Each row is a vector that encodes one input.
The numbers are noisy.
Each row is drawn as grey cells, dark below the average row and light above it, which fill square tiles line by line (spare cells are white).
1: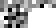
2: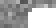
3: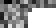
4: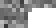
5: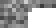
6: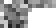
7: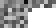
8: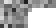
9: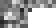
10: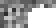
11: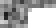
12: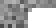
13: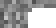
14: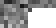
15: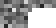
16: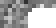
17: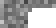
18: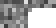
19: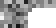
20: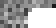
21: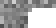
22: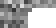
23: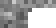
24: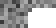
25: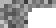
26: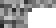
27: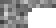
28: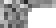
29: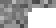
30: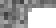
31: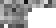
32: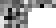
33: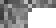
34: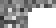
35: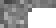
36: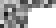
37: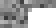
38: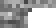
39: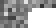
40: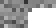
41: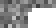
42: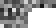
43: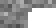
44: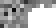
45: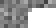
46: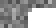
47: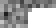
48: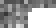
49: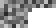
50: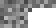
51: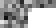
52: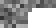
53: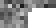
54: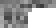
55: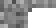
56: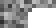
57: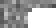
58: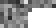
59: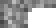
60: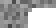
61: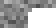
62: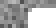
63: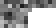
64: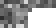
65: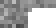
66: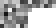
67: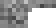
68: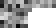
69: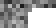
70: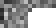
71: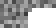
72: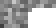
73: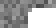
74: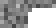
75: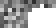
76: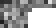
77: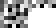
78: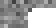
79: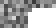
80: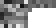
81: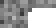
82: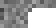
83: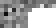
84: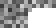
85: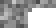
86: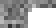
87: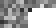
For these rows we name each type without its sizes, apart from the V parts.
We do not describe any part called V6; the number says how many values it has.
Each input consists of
a value of V6, together with either a point on a circle and a true/false value, or a fixed value.
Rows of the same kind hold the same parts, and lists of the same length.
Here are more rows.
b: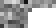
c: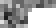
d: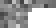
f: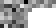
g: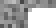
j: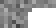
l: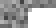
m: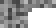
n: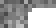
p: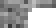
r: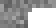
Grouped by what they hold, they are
b, c, f, j, m, p, r
d, g, l, n

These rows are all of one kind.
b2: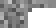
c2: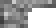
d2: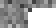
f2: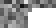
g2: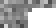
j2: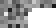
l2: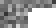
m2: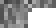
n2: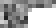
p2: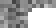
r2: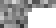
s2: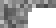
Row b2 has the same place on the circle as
d2, g2 and p2.
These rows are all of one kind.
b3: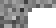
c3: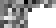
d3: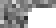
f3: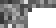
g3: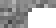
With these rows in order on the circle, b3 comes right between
d3 and g3.
